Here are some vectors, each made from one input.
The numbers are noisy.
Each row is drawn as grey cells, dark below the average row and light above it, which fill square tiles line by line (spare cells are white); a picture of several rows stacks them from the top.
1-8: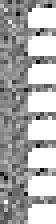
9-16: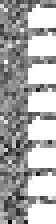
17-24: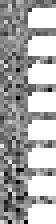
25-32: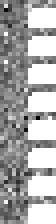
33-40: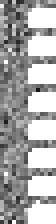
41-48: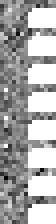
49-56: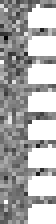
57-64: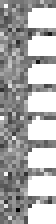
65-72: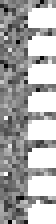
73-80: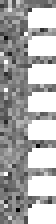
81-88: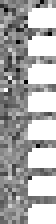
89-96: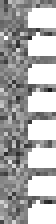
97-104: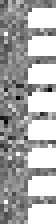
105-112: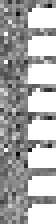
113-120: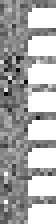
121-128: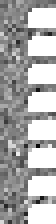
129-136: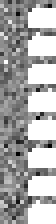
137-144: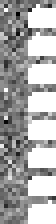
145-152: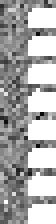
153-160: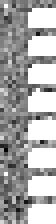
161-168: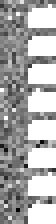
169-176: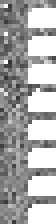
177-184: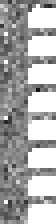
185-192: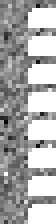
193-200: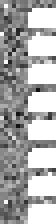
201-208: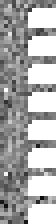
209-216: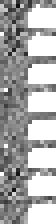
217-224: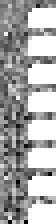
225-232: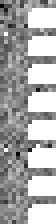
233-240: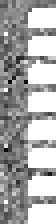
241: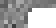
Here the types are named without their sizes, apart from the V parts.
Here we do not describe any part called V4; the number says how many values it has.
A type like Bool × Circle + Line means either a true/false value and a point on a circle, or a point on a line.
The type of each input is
(Bool × V4 + List(Line)) × Tree.
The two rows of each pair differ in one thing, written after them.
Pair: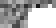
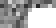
the place on the line in item 1 of the list
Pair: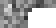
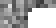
the place on the line in item 1 of the list
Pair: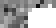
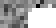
the place on the line in item 1 of the list
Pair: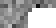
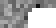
the place on the line in item 1 of the list
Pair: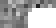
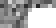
the node of the tree
